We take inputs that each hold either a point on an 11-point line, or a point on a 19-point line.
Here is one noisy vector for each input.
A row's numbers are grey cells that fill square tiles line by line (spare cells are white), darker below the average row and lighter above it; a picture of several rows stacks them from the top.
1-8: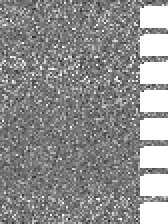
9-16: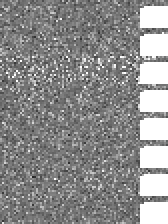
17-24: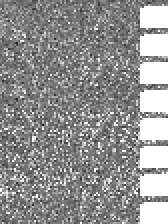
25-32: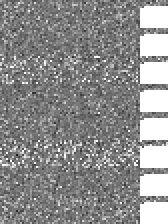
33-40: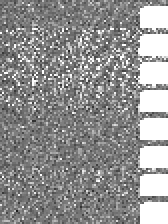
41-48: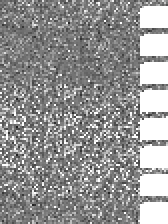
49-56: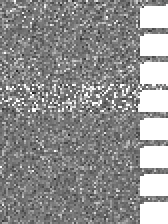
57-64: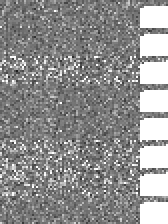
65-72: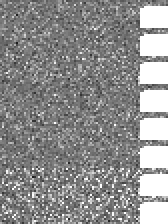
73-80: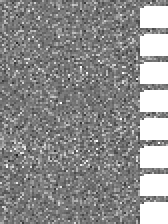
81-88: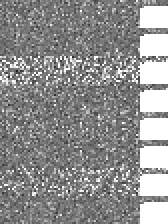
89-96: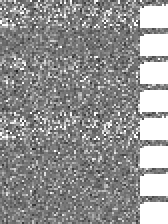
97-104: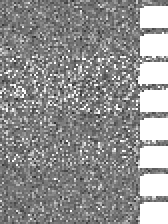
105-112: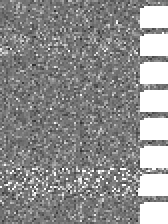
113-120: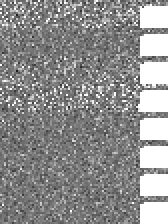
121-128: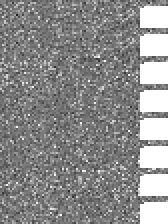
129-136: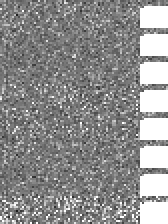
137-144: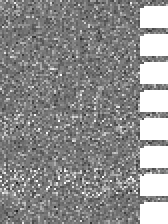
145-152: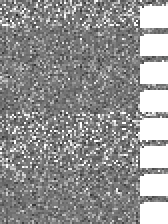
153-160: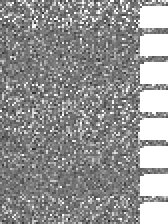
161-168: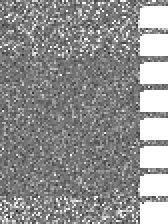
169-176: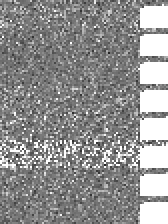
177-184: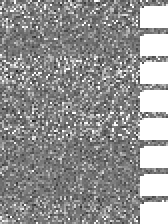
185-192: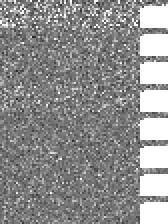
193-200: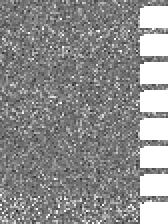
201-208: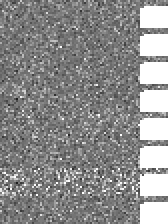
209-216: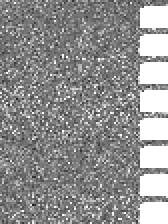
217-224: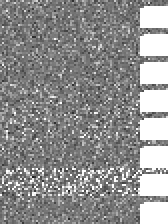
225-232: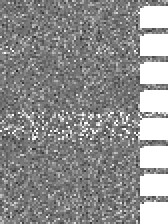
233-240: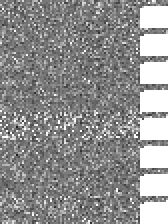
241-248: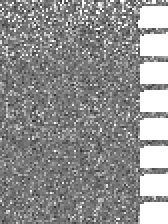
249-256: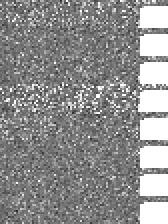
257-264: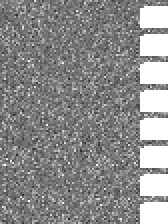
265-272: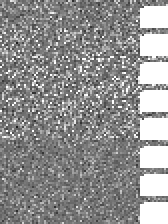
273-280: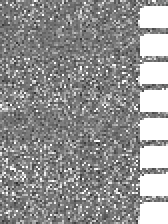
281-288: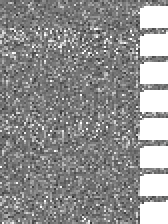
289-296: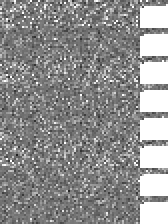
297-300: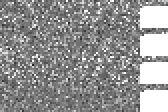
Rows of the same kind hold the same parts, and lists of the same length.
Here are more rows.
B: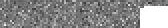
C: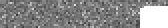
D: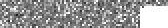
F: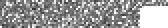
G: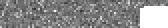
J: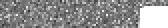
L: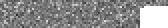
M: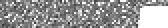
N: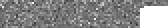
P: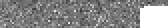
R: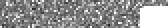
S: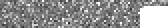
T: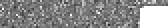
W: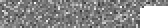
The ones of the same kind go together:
B, C, D, F, G, L, P, R, S, W
J, M, N, T

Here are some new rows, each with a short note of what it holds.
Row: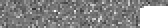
a point on an 11-point line
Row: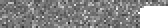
a point on an 11-point line
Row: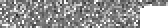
a point on an 11-point line
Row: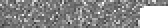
a point on a 19-point line
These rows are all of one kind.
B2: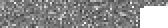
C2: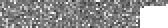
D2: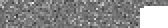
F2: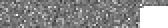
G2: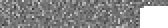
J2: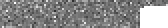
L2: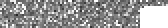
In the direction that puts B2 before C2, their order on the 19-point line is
J2, G2, B2, F2, C2, L2, D2.
